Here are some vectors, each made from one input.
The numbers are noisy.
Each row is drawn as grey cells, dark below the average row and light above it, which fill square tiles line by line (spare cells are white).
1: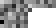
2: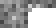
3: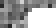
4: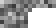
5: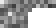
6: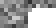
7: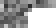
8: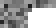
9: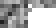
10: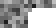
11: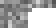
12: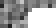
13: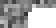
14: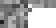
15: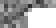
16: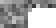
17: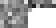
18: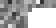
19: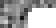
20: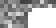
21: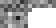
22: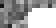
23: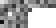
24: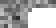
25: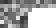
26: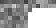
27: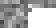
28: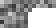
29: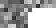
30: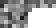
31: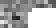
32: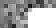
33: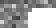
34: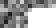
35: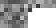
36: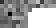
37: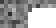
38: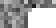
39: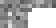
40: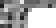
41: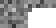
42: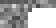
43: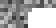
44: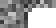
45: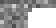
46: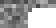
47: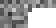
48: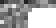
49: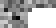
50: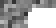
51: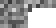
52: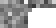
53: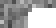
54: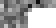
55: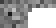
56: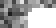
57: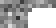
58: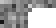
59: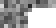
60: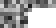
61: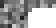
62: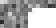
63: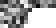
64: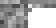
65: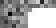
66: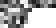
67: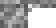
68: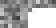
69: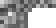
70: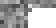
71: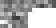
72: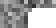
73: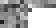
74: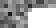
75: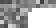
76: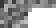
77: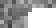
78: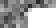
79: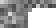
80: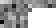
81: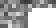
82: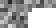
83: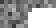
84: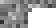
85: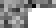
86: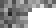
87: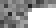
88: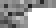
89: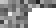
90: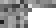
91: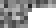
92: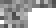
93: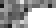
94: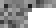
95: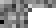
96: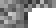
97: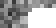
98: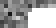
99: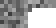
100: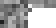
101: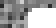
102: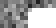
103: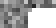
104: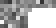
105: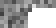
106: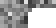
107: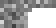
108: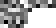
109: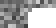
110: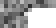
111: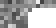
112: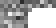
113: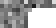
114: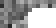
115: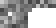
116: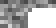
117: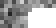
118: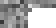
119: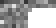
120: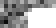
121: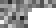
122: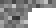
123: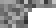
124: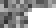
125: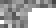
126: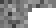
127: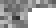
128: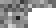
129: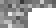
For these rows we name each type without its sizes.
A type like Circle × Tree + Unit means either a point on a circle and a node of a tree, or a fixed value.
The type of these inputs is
Tree + Unit.
